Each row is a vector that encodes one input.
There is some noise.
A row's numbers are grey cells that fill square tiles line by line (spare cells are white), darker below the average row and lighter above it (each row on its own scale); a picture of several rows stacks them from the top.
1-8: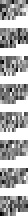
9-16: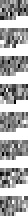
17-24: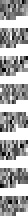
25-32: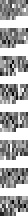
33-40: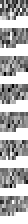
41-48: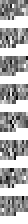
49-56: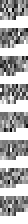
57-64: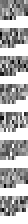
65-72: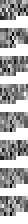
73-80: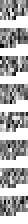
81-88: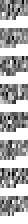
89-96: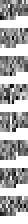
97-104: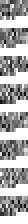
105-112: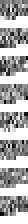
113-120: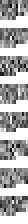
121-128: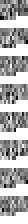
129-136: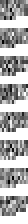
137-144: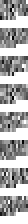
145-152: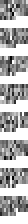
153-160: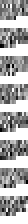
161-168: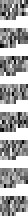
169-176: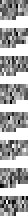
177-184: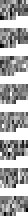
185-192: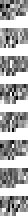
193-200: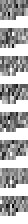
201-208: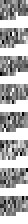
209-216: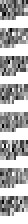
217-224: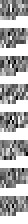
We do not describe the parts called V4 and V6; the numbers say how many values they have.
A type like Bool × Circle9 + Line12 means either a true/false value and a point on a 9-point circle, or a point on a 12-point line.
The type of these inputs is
(Bool × V4 + V6) × Label9 + Line9.
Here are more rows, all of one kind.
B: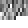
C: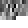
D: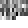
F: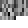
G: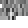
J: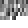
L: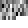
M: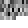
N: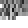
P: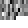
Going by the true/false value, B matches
D, F, G and N.
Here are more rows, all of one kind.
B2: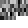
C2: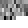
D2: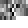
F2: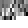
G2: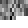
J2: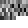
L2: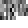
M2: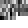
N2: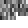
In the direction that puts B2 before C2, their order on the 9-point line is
J2, B2, M2, N2, L2, D2, G2, C2, F2.
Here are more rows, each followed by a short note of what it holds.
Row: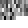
a point on a 9-point line
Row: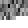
one of 9 labels and a value of V6
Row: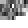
one of 9 labels and a value of V6
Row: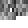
one of 9 labels, a true/false value and a value of V4
